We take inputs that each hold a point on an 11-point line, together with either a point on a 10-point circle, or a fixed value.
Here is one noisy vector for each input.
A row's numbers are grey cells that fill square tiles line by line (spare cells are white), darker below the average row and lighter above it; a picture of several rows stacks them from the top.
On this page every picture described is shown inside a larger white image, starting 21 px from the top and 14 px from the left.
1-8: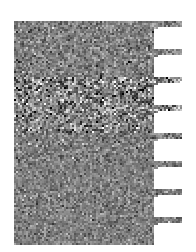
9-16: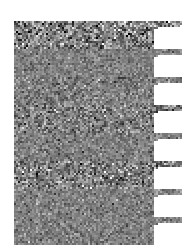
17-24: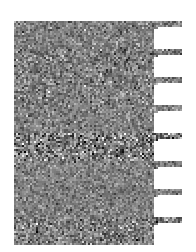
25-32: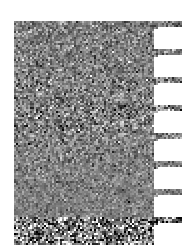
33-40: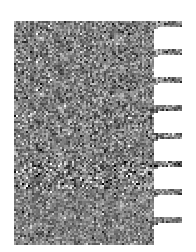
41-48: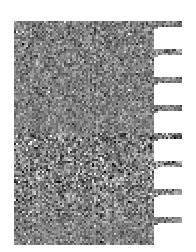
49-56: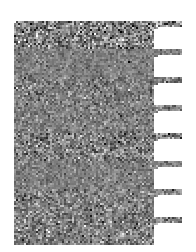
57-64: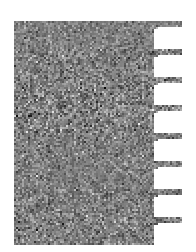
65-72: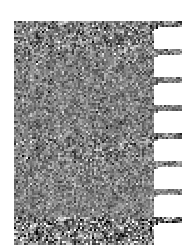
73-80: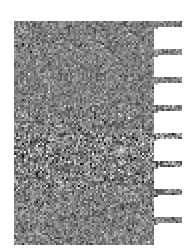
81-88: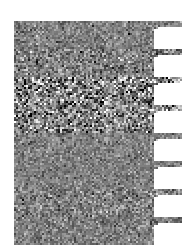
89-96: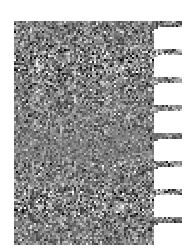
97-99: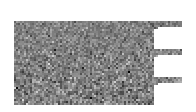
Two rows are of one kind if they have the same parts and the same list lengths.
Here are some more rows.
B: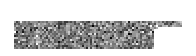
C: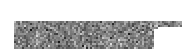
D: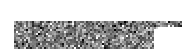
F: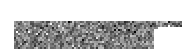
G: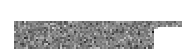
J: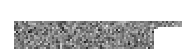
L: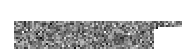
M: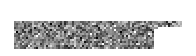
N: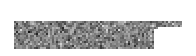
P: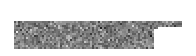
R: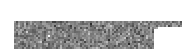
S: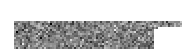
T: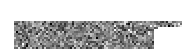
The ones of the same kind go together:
B, C, F, L, M, P, S, T
D, G, J, N, R

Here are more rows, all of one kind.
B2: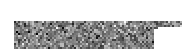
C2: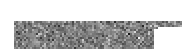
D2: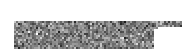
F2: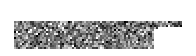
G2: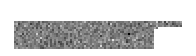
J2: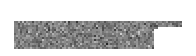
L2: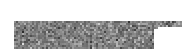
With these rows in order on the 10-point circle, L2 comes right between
C2 and J2.
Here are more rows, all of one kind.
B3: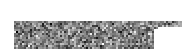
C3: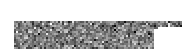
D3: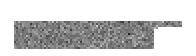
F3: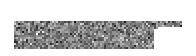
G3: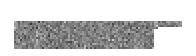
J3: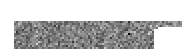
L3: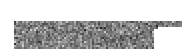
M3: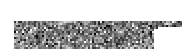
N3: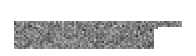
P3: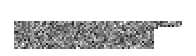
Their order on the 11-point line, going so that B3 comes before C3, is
P3, J3, G3, N3, D3, M3, L3, B3, C3, F3.
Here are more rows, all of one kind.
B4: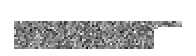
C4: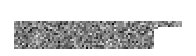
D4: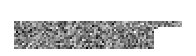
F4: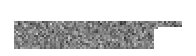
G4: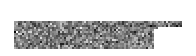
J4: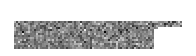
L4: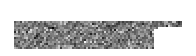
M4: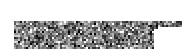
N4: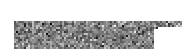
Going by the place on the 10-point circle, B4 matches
D4 and F4.
